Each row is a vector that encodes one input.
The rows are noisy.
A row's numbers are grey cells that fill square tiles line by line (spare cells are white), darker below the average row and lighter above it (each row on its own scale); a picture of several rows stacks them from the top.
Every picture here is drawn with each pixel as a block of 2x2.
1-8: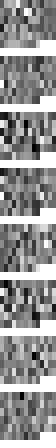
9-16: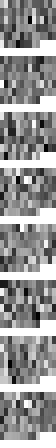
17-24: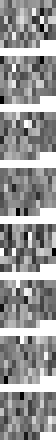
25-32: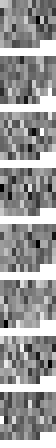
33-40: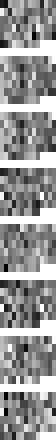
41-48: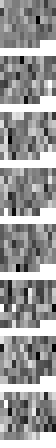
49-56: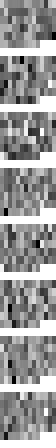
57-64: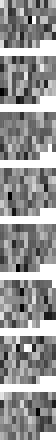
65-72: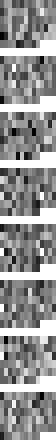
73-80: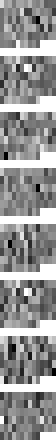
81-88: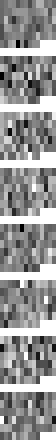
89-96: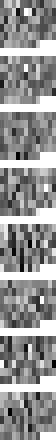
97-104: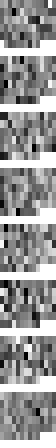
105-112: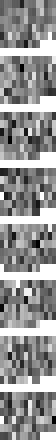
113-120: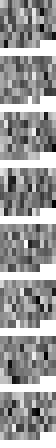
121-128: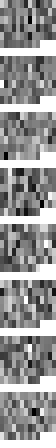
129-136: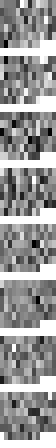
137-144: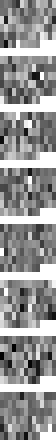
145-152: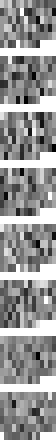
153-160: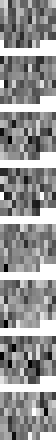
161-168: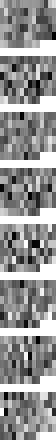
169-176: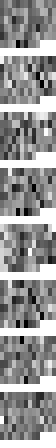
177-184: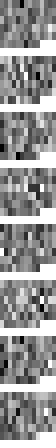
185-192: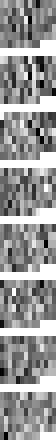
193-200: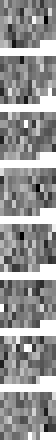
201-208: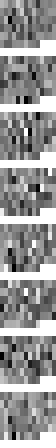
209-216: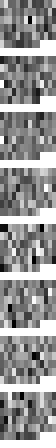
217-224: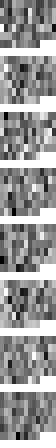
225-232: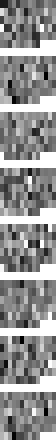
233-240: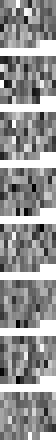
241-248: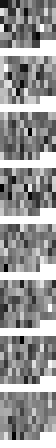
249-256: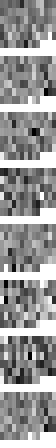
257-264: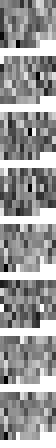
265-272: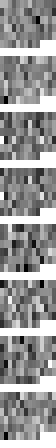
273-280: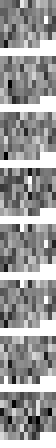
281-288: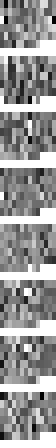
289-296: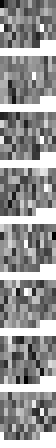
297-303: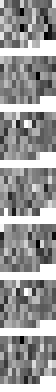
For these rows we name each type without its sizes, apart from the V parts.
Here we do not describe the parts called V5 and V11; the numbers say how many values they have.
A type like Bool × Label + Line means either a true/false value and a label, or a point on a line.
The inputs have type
Bool × Bool × Bool + Tree × V5 + V11.
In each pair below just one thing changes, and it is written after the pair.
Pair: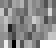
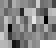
the node of the tree
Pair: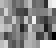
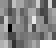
the value of V5
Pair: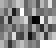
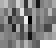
the value of V5
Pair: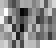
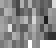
the node of the tree
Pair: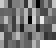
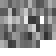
the value of V5
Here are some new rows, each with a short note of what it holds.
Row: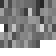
three true/false values
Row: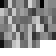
three true/false values
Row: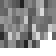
a value of V11
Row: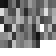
three true/false values
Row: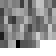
a value of V11
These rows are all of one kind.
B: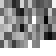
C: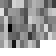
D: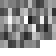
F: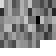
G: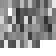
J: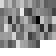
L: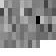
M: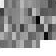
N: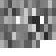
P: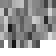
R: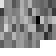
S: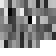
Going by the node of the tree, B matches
F, M, N and R.
